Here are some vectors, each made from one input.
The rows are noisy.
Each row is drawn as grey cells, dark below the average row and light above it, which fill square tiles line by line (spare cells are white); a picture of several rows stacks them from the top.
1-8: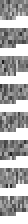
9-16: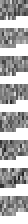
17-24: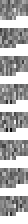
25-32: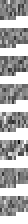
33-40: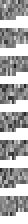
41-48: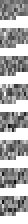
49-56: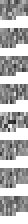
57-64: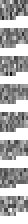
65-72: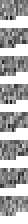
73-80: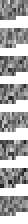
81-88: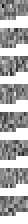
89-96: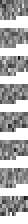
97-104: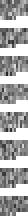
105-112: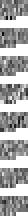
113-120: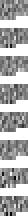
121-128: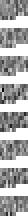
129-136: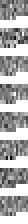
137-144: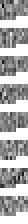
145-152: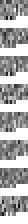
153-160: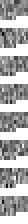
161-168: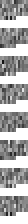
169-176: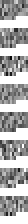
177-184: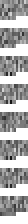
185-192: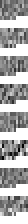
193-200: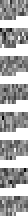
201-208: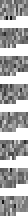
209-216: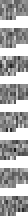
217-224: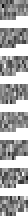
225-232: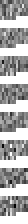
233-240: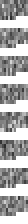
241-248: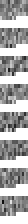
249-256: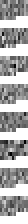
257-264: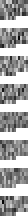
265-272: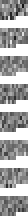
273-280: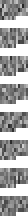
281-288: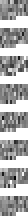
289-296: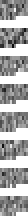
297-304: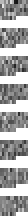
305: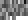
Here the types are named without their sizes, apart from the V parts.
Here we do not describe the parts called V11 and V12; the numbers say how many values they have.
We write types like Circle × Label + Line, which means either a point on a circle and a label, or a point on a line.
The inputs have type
Bool × Line × (Tree + V11 × V12).
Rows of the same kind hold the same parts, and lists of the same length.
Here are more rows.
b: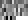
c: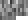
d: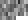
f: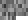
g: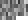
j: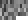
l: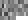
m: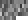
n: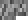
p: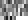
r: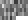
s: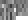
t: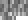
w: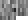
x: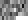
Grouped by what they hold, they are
b, c, d, g, j, m, n, r, s, w
f, l, p, t, x

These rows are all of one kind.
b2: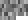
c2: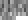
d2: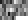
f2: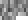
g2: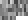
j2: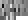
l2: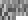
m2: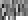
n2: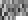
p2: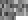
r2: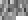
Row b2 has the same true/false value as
m2 and p2.
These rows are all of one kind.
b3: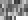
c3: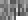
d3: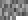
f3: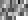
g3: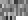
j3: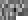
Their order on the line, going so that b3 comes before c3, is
g3, b3, f3, c3, j3, d3.
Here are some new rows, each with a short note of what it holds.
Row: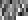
a point on a line, a node of a tree and a true/false value
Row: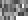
a point on a line, a node of a tree and a true/false value
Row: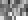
a point on a line, a true/false value, a value of V11 and a value of V12
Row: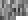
a point on a line, a node of a tree and a true/false value
